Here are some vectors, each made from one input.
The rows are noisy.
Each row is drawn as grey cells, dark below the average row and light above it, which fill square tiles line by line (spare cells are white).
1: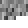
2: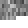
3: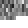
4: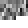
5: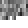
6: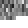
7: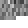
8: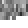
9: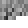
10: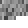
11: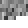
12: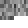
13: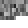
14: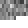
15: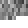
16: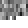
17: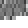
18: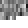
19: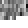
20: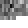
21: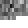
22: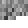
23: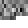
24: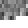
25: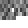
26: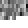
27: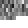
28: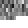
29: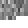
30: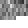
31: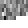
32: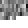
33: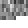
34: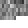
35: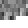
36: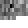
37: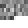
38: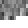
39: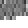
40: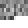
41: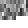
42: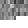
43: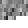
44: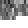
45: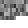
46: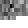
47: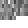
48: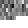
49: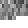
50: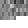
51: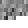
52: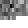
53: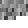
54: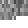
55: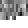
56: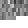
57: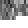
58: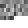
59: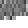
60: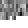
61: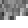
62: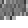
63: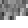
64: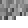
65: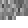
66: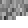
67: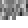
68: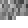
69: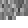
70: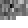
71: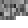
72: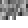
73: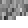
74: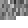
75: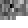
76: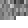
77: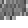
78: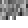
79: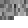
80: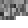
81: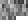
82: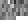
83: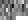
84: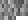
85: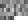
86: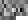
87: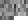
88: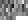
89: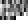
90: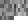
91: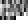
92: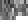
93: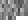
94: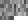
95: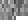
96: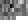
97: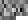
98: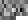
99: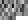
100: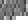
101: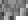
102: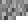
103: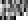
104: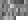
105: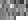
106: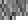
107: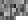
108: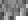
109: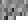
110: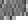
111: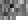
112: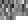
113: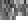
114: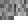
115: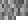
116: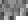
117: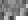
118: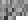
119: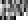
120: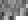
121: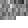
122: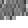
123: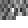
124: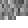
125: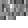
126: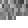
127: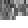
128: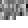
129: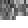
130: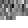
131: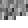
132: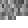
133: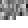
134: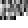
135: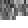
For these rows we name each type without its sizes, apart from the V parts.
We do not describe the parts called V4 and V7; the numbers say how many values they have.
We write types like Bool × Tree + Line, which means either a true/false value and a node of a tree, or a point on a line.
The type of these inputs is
Bool × (Label × V4 + V7) + Unit.
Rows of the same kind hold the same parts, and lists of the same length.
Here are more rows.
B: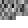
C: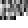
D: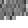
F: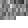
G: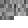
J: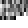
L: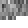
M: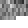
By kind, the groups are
B, D, G
C, J
F, L, M

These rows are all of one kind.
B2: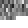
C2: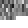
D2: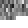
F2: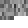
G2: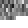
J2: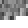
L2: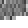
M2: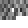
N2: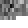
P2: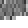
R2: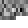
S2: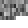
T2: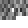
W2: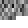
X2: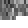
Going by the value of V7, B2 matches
C2, D2, G2 and W2.
